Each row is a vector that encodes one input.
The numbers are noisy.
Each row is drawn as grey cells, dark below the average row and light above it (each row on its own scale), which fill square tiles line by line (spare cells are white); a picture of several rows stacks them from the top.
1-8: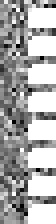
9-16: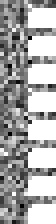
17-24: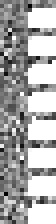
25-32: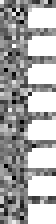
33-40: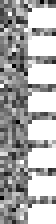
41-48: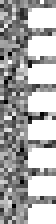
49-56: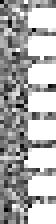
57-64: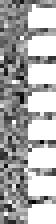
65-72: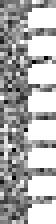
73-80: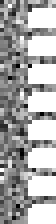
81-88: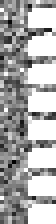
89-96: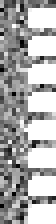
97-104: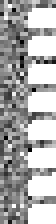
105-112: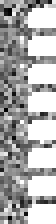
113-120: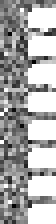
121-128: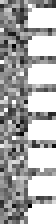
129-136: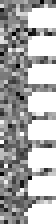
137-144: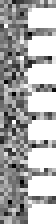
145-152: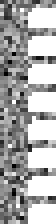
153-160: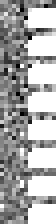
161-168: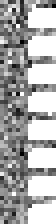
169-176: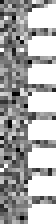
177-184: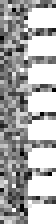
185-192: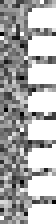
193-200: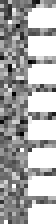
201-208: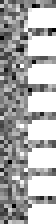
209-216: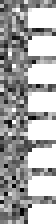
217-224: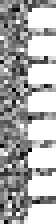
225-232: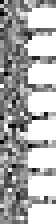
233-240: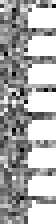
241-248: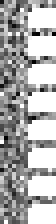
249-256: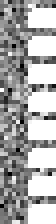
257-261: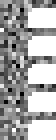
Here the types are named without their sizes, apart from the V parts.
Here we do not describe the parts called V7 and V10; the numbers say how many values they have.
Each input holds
a true/false value and a value of V7, together with either a point on a line, or a value of V10.
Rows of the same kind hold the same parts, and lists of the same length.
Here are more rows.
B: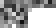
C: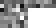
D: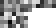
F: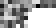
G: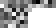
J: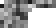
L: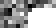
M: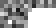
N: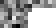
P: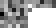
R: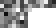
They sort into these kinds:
B, C, D, F, G, P, R
J, L, M, N

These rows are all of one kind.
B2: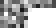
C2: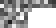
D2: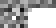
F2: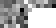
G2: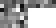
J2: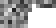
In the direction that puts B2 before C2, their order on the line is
D2, B2, F2, G2, C2, J2.
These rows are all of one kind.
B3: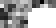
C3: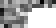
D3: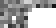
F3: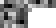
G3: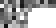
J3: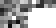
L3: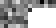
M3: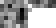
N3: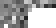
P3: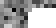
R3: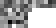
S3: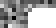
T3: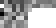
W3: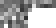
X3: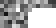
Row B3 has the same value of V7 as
D3, F3, N3 and P3.
